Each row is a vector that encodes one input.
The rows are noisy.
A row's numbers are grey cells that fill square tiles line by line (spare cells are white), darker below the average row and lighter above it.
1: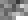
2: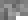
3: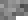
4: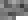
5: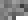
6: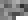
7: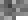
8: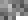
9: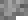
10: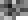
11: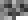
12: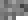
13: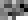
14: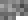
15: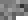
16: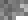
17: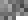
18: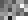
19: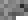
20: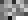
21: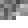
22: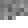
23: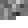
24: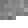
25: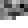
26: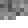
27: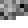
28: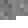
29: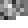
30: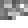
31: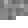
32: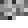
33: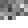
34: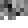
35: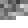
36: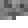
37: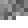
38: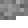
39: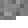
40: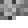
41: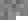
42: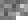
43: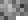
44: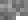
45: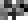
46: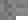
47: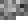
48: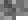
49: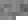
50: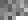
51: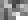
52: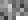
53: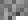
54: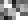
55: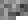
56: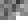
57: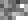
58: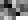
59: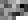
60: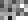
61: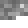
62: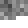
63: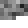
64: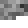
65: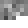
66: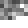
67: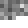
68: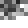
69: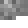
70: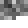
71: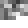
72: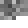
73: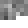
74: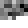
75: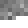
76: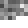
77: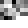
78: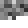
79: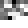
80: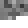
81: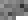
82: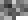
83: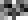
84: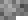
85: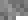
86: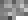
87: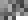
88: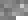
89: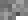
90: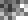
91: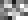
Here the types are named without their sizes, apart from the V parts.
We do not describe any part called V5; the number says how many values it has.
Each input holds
a true/false value and a value of V5, together with a list of items, each a point on each of two lines.
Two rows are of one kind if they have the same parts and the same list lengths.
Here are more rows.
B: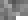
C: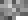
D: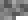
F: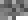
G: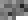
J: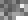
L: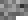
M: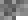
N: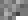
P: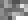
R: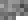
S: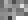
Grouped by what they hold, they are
B, D, F, M, N
C, J, R, S
G, L, P

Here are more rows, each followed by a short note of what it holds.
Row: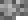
a true/false value and a value of V5, together with a list of two items
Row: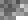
a true/false value and a value of V5, together with the empty list
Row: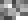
a true/false value and a value of V5, together with a list of one item
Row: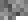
a true/false value and a value of V5, together with a list of two items
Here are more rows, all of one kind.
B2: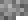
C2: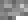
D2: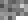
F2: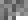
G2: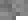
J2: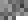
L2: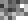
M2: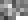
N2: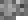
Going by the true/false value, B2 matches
C2, L2 and M2.
